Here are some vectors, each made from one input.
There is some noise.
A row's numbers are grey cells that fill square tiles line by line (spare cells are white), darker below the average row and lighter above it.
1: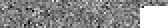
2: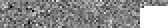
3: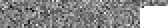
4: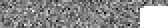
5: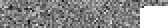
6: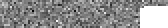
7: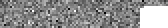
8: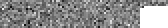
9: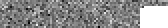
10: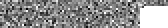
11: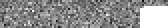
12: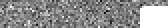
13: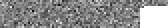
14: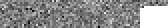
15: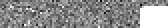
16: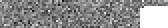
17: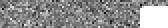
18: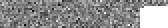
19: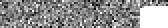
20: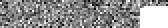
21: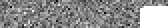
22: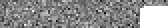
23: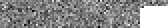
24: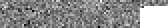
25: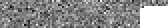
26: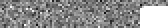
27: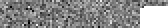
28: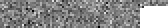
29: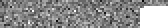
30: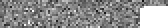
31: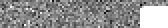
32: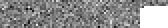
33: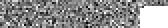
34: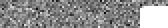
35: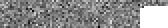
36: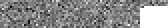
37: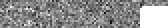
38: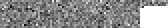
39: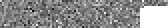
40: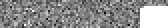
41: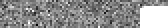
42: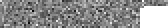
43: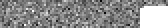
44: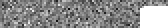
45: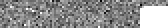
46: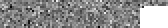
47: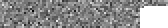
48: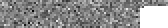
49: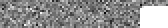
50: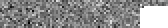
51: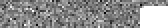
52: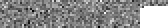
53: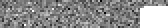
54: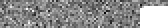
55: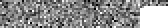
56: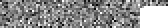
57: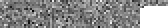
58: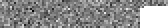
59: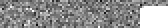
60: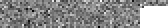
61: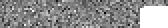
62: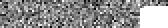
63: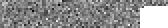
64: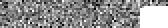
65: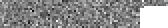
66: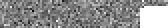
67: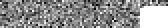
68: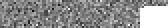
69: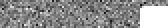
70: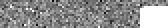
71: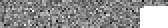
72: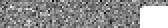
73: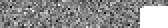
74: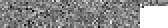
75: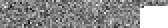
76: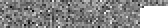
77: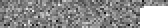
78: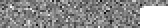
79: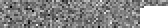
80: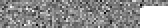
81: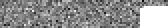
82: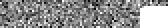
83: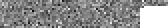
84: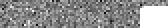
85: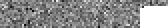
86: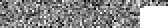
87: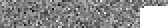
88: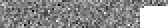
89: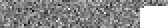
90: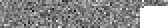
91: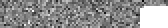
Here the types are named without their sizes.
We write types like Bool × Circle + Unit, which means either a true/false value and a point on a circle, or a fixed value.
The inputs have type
Bool × List(Line).
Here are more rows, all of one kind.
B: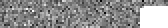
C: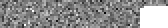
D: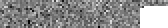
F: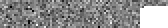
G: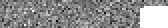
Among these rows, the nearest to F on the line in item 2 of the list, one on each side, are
B and G.
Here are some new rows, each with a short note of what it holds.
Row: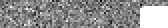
a true/false value, together with a list of one item
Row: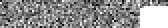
a true/false value, together with the empty list
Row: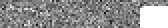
a true/false value, together with a list of one item
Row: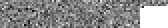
a true/false value, together with a list of two items
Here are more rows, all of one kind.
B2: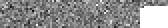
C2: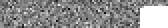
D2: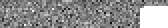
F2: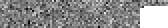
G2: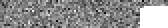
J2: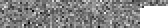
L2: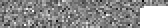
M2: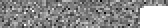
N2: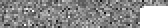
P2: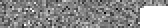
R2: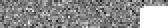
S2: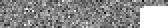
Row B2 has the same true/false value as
F2 and J2.
